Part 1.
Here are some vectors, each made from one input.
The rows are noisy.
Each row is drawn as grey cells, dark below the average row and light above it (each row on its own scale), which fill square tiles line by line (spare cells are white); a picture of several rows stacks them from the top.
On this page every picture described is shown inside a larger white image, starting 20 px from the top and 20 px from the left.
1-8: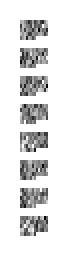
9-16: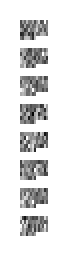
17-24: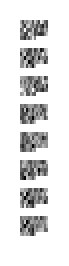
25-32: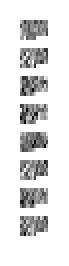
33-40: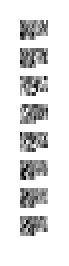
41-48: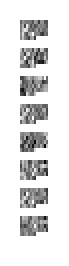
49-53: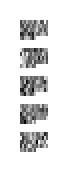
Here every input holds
one of 8 labels, together with either a fixed value, or three true/false values.
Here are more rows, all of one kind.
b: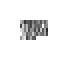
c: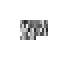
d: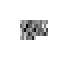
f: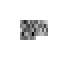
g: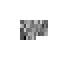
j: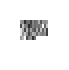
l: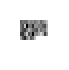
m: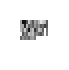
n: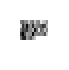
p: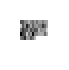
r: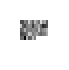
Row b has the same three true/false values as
c, f and l.
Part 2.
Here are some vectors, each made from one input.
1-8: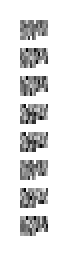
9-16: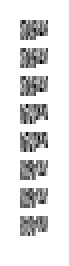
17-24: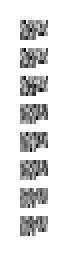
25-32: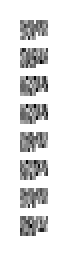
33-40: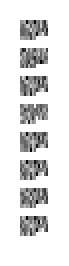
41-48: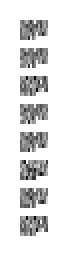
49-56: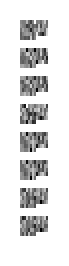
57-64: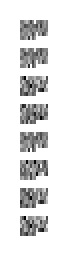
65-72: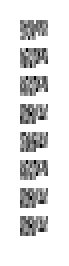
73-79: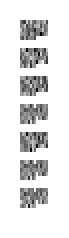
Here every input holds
either a point on a 6-point line, or a point on a 10-point line.
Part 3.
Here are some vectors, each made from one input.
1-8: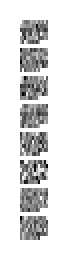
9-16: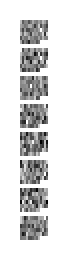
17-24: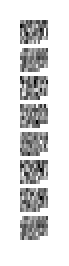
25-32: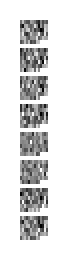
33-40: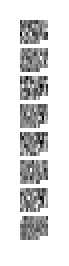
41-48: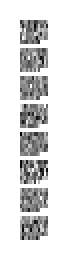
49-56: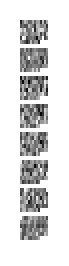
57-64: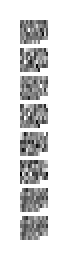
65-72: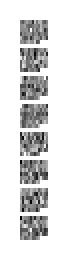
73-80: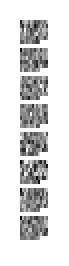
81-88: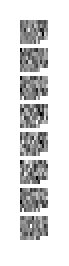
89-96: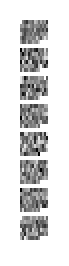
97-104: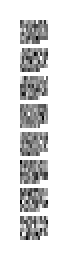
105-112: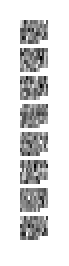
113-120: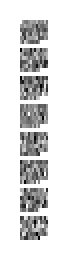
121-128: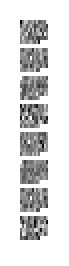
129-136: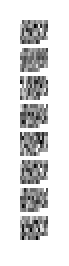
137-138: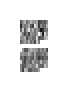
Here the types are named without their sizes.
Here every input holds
a list of points on a line.
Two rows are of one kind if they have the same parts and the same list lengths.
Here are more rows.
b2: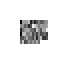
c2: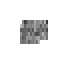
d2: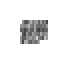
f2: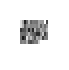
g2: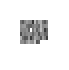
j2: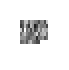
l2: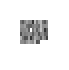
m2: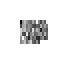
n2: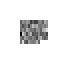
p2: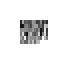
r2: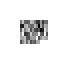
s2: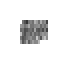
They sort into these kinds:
b2, j2, m2, n2, p2, r2
c2, d2, f2, s2
g2, l2

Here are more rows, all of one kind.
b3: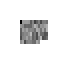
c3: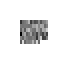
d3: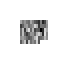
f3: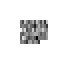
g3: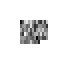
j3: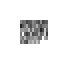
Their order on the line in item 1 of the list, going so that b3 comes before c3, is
b3, c3, j3, d3, g3, f3.
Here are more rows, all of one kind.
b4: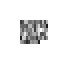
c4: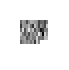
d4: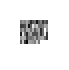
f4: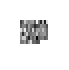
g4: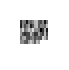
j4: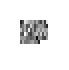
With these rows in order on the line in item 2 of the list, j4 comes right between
b4 and d4.
